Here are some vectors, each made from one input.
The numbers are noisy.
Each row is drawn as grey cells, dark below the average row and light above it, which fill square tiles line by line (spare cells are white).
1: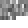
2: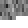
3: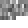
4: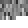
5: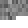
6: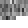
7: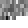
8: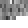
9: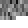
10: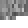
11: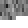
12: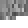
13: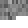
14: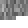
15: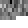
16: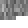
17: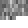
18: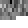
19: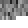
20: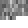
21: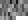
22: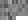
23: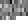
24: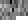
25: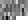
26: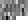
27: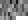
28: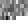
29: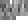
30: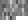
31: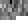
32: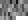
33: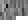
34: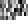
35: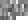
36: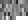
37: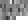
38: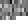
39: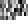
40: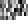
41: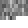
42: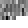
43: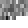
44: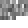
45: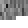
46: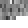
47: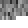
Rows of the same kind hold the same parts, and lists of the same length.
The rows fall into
2 kinds.
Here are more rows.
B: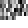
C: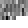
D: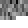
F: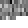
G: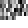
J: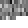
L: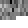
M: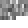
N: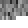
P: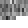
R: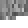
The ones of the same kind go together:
B, G
C, D, F, J, L, M, N, P, R

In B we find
a fixed value.
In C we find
a point on each of two 3-point lines and a true/false value.
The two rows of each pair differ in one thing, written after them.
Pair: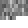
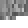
the true/false value
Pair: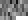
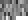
the place on one of the two 3-point lines
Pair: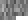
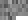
the true/false value
